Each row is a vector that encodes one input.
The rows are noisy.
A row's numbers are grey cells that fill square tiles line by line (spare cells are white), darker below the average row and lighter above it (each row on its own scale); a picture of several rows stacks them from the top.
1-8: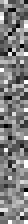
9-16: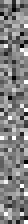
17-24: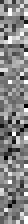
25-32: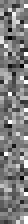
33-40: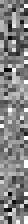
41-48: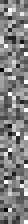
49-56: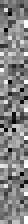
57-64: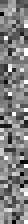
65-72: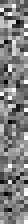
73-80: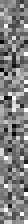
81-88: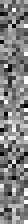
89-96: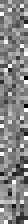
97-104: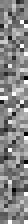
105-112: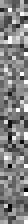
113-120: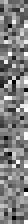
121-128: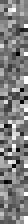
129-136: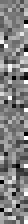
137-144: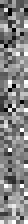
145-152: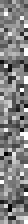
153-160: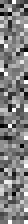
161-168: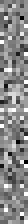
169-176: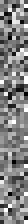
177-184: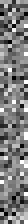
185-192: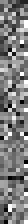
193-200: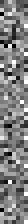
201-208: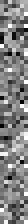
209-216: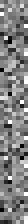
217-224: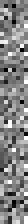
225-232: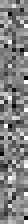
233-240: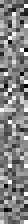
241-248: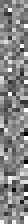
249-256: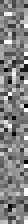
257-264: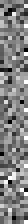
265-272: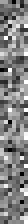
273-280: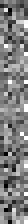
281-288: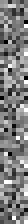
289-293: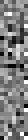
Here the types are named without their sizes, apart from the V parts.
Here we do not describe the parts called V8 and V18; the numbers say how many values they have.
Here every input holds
a value of V18, together with either a point on a line and four true/false values, or a value of V8.
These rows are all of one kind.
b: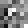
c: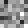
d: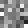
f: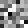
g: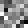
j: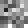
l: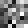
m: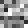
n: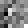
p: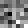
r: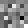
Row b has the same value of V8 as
f, j, m and p.
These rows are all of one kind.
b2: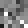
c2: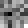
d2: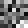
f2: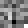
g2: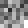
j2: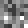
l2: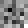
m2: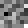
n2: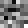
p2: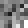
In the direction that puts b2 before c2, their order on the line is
p2, j2, b2, f2, g2, d2, m2, n2, c2, l2.
